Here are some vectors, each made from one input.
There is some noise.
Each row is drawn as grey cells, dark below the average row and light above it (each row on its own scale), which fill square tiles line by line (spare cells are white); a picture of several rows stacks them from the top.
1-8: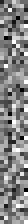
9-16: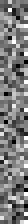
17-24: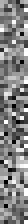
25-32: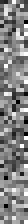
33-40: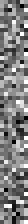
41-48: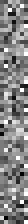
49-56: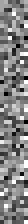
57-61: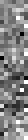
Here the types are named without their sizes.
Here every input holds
a point on a line and a true/false value.
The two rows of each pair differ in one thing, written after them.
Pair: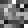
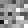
the true/false value
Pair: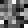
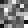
the place on the line
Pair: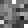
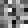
the place on the line
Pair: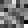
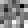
the true/false value
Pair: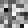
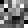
the true/false value
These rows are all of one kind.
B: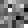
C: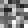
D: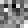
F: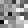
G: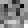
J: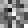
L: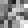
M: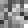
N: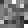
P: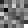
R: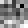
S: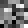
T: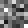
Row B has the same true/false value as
N, P, S and T.
